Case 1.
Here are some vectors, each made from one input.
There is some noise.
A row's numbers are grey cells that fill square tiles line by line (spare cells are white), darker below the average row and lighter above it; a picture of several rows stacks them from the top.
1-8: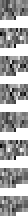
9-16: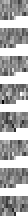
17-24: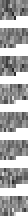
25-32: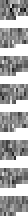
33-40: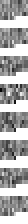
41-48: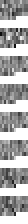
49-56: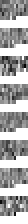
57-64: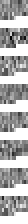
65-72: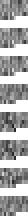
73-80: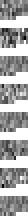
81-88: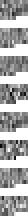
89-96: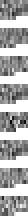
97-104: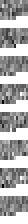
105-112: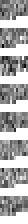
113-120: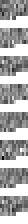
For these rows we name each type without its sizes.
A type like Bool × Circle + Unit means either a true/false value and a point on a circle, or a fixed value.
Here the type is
Line.
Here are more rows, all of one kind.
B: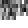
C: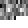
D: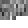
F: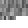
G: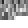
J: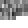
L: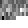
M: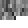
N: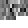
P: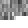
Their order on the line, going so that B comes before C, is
B, N, M, D, J, F, P, G, L, C.
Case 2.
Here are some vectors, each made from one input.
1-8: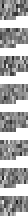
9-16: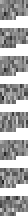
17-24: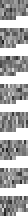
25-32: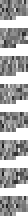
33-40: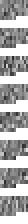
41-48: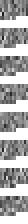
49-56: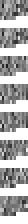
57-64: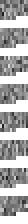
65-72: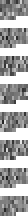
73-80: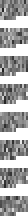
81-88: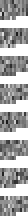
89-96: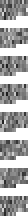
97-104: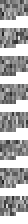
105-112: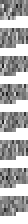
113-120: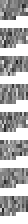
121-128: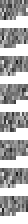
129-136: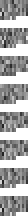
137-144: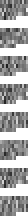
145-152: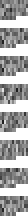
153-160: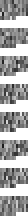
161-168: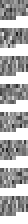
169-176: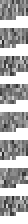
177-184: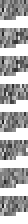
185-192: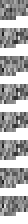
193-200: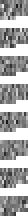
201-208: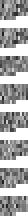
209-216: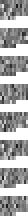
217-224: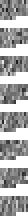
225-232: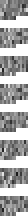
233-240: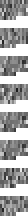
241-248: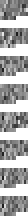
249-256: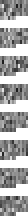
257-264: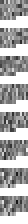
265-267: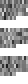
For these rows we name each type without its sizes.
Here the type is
Circle.
